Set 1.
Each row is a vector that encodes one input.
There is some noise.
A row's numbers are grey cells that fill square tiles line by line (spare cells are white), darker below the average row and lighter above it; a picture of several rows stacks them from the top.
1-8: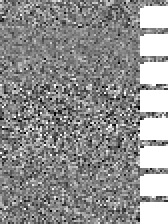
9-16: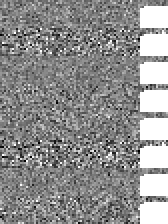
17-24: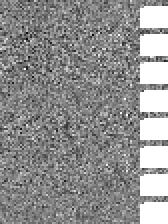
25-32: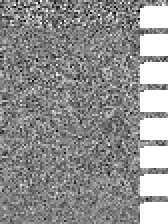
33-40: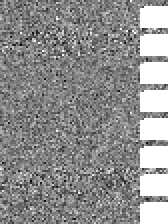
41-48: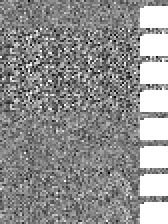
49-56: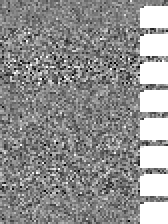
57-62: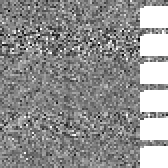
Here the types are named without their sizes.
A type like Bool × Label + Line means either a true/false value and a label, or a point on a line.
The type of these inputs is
Circle + Unit.
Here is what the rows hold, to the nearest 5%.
About 85% of them hold a point on a circle. The rest hold a fixed value.
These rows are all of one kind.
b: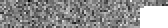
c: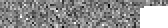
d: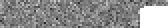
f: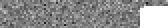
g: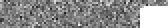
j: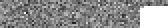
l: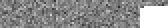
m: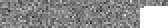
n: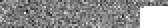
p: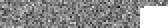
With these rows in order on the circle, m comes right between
b and p.
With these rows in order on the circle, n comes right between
c and j.
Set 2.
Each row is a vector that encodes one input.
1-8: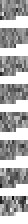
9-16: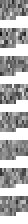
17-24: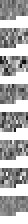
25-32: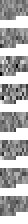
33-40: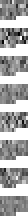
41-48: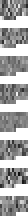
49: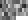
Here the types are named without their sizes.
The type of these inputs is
Line.
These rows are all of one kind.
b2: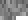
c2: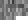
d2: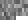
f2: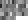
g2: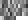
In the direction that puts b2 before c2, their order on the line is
g2, b2, d2, f2, c2.
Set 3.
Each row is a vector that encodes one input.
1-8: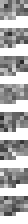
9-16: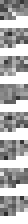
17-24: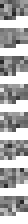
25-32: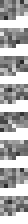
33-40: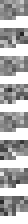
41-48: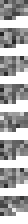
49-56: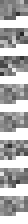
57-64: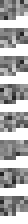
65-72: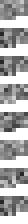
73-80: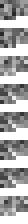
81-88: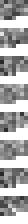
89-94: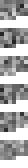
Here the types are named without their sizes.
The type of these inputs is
Line.
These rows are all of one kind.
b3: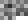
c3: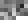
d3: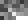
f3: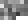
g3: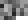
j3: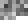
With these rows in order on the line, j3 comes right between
b3 and c3.
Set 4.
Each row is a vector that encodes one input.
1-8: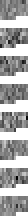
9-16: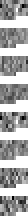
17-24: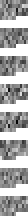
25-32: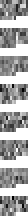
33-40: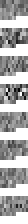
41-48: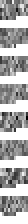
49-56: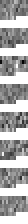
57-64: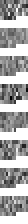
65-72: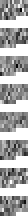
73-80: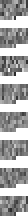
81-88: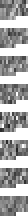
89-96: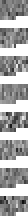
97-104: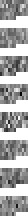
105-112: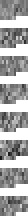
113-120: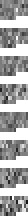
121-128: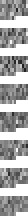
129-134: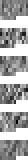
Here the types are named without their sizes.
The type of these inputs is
Circle.
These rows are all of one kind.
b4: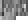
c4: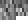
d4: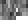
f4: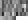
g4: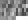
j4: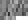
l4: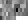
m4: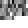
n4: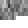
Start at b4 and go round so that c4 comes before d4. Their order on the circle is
b4, f4, g4, m4, n4, c4, d4, j4, l4.
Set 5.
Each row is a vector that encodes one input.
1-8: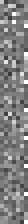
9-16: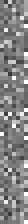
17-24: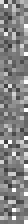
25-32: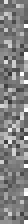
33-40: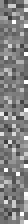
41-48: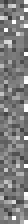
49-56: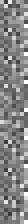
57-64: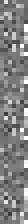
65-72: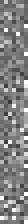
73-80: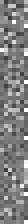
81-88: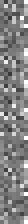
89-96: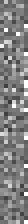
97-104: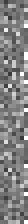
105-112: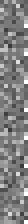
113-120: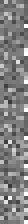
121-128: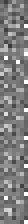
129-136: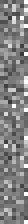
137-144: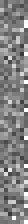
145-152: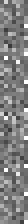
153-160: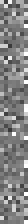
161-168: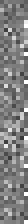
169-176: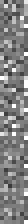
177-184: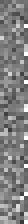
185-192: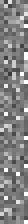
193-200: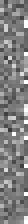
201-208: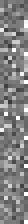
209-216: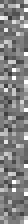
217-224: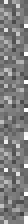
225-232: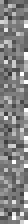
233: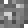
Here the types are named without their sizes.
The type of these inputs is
Line.
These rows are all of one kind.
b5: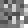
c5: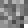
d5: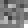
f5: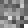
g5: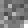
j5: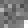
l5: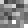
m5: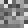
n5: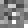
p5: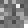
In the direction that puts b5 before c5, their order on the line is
m5, b5, l5, n5, d5, g5, j5, p5, c5, f5.
